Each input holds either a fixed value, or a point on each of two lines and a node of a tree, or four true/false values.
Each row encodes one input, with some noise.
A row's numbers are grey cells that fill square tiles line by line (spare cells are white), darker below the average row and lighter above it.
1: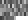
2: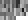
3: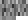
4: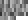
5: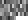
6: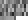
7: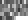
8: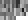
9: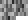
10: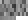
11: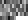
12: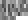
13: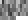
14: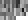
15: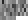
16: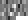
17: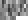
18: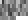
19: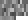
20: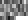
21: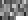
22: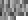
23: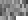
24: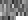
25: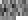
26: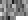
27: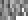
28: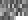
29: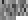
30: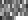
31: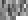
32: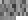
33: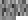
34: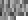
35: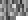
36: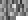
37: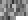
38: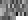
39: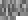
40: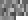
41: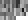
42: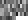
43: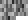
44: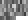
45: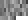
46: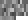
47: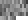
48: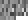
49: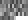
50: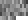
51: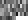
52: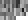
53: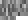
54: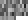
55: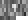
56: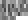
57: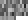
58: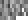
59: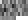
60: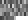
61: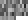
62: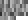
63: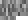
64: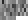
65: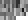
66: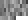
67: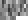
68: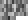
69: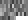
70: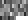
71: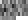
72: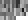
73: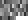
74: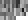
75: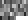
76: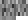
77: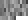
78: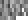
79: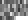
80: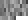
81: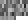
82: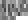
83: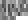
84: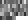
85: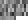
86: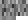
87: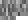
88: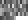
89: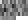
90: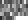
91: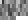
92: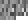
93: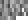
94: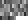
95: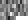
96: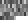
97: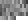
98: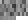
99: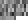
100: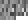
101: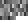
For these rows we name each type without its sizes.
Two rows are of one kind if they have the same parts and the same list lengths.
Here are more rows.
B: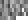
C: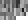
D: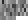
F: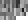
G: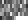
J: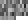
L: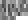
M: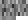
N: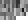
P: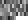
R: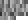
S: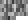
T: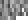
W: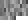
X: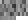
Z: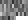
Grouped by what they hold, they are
B, D, J, L, M, R, T, W, X
C, F, N
G, P, S, Z

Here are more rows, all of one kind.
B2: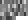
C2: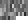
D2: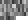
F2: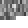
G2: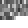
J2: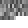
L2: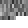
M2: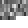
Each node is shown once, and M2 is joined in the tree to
C2.
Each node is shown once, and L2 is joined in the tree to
D2 and F2.
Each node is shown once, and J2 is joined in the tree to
F2 and G2.
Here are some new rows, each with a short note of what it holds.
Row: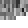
a fixed value
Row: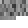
four true/false values
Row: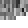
a fixed value
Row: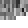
a fixed value
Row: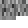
four true/false values
